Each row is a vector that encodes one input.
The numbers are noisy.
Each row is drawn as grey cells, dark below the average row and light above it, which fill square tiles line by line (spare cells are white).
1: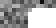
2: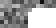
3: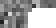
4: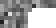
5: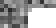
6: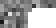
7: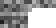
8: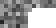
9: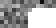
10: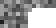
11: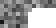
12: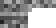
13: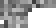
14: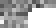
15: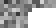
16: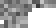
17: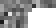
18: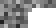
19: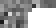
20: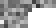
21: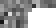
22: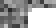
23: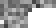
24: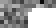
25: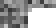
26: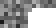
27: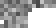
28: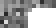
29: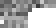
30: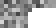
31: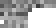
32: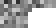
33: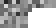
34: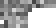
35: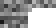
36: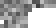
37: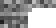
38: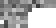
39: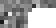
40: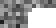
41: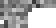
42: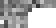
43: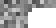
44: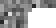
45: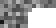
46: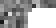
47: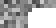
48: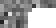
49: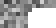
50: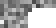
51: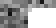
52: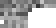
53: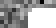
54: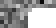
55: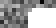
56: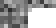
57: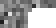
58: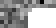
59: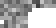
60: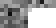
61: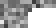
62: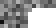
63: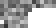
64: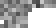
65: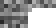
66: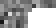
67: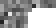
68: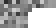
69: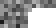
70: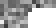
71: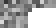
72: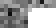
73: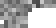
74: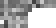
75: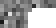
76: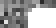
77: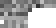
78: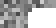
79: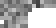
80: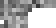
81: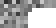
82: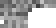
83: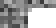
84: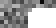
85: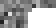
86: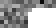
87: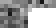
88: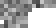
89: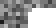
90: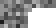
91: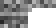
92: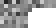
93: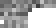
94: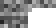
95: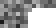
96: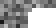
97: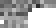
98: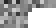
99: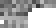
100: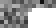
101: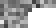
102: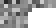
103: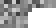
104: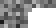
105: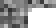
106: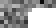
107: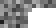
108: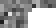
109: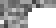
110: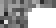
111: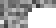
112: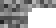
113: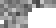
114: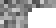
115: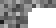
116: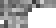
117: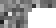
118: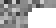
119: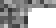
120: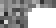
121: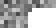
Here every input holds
either a point on an 8-point circle, or a point on a 6-point line.
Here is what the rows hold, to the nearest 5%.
About 55% of them hold a point on an 8-point circle. The rest hold a point on a 6-point line.
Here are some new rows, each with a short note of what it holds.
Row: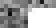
a point on an 8-point circle
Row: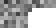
a point on a 6-point line
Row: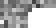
a point on a 6-point line
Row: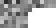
a point on a 6-point line
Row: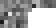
a point on an 8-point circle
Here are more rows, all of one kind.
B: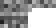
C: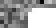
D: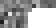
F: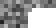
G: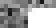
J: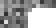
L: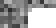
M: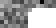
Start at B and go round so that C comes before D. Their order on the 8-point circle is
B, L, G, C, M, J, D, F.
